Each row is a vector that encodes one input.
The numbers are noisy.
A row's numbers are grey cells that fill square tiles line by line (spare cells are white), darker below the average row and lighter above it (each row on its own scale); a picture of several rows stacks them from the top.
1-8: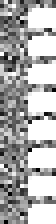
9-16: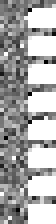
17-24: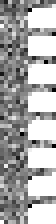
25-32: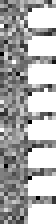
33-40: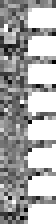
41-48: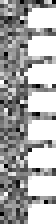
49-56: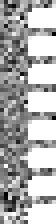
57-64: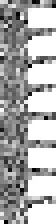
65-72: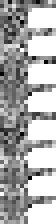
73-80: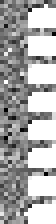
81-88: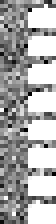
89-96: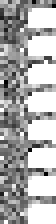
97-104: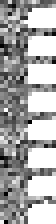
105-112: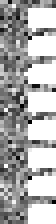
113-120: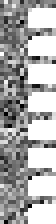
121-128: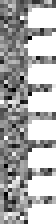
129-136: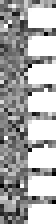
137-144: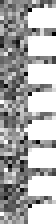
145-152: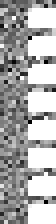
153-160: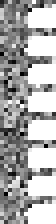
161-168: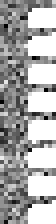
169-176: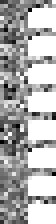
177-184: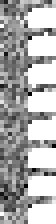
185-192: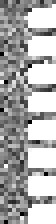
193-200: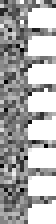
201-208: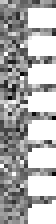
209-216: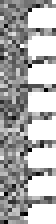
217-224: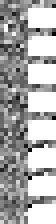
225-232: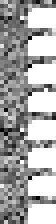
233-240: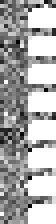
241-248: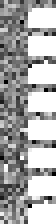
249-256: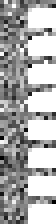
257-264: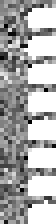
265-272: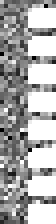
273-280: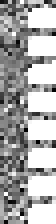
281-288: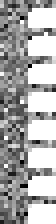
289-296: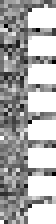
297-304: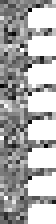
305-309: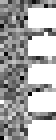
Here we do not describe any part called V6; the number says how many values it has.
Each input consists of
a list of up to two items, each a true/false value and a value of V6.
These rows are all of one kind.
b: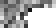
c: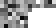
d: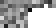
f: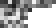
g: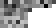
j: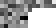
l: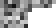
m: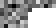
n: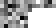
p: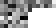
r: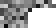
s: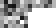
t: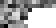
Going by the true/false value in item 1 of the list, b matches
d and r.
